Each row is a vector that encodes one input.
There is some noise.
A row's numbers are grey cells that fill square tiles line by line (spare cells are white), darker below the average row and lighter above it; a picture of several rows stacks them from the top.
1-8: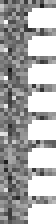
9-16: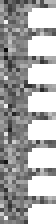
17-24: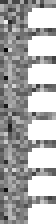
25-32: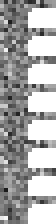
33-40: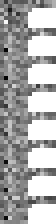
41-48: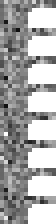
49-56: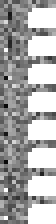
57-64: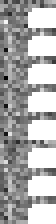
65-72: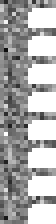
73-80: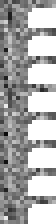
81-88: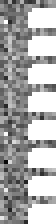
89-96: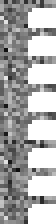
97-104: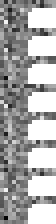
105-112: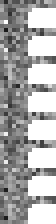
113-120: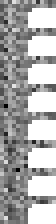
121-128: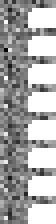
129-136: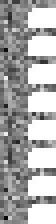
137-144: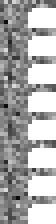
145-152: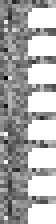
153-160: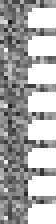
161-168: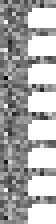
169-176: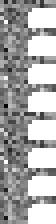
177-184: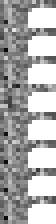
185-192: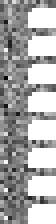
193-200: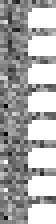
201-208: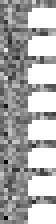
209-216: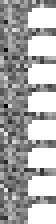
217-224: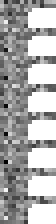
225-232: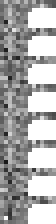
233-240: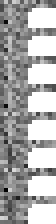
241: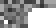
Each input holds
either a node of a 10-node tree and a true/false value, or a node of each of two 11-node trees.
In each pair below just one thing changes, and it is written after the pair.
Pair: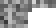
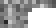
the node of the tree
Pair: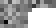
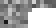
the true/false value
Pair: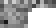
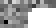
the node of the tree
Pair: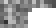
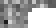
the node of the tree
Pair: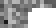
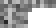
the node of the tree
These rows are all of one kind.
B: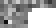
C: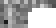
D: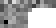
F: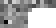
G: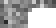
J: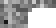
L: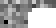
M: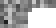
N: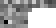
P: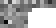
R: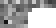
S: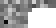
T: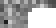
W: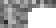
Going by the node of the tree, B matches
F, N, P and R.
